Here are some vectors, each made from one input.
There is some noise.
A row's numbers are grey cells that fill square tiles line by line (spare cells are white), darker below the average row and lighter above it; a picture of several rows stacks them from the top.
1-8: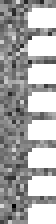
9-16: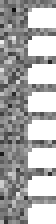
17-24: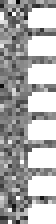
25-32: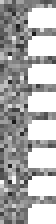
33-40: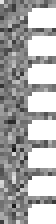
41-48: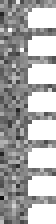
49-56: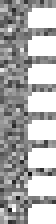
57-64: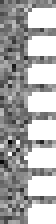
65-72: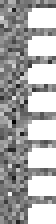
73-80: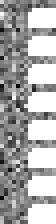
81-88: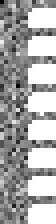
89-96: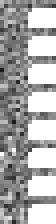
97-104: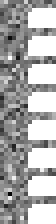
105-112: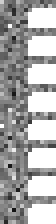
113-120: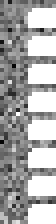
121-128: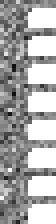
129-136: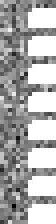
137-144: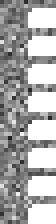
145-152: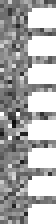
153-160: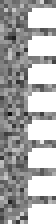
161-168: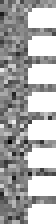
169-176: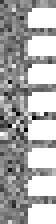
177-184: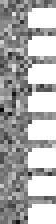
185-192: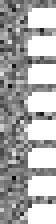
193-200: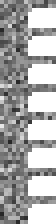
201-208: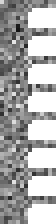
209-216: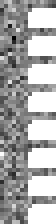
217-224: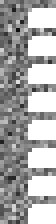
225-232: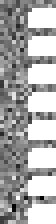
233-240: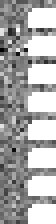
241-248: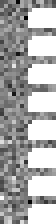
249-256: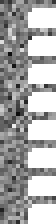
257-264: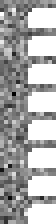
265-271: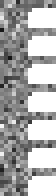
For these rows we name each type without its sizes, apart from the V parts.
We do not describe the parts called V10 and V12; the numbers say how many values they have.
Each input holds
a point on a circle, together with either a true/false value and a value of V10, or a value of V12.
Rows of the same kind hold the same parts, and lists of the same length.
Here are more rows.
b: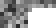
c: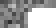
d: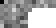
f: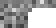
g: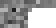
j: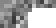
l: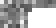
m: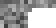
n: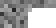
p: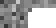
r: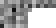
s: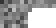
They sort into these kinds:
b, c, d, f, g, m, n, p, s
j, l, r

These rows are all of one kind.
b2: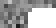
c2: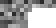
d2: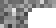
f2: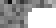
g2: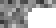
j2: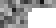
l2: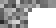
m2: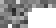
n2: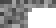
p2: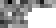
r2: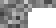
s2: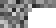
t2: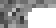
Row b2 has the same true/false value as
c2, m2 and n2.
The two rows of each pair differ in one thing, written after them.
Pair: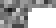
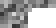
the true/false value
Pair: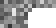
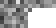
the value of V10
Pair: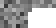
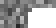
the place on the circle
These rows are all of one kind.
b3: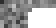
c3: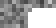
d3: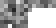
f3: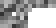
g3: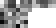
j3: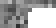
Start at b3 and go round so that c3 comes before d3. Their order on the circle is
b3, c3, d3, f3, j3, g3.
